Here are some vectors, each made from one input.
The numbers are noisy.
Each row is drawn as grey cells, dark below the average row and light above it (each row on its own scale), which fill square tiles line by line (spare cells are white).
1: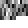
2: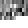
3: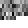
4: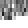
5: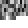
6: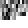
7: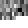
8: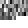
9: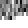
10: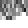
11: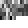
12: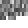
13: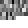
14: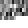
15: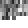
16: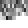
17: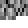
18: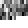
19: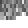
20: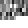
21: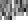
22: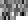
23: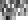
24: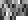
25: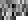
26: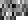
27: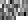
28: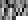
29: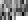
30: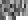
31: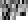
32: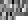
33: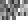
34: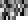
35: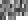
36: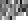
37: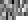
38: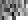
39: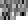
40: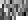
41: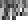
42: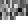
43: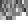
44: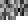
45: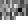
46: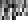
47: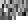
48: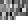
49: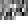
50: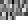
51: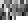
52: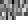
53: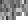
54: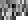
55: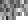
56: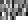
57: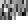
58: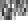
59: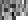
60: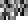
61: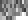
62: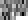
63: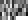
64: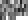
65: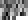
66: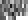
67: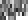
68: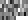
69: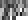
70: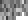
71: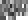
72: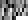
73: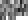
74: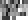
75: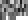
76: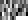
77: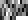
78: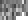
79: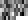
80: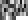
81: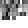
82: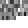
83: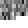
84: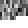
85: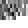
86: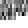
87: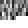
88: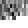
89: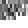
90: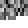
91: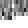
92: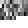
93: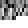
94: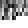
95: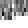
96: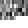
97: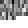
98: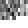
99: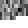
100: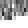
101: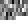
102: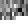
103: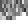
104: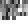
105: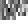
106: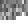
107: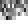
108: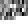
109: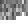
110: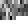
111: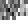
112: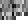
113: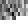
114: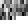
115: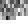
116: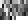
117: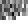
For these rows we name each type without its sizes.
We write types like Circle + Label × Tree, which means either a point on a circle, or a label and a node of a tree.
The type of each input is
Label.
